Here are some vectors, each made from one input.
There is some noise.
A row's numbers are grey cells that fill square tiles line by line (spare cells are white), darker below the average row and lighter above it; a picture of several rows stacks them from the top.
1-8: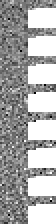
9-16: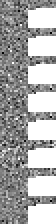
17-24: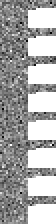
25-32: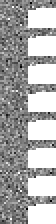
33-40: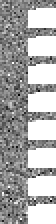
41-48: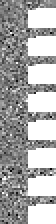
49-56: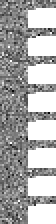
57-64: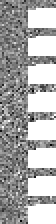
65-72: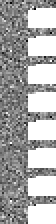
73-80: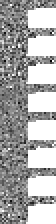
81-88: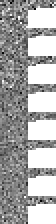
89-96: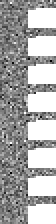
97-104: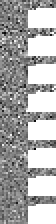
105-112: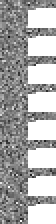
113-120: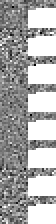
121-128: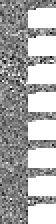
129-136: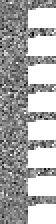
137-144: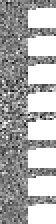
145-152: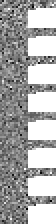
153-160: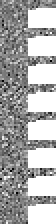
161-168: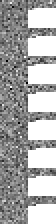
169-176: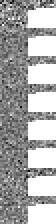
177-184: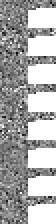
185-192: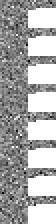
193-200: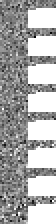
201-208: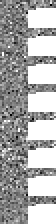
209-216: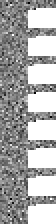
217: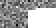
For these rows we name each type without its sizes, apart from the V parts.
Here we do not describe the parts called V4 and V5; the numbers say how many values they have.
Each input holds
a point on a line and a value of V4, together with either five true/false values, or a value of V5.
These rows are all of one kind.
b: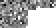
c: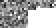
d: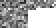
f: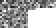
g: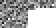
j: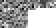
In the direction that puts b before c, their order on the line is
f, j, g, b, d, c.
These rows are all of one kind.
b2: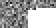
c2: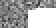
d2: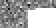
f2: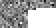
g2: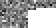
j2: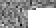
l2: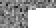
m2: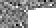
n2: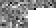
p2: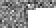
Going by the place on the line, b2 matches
f2 and l2.
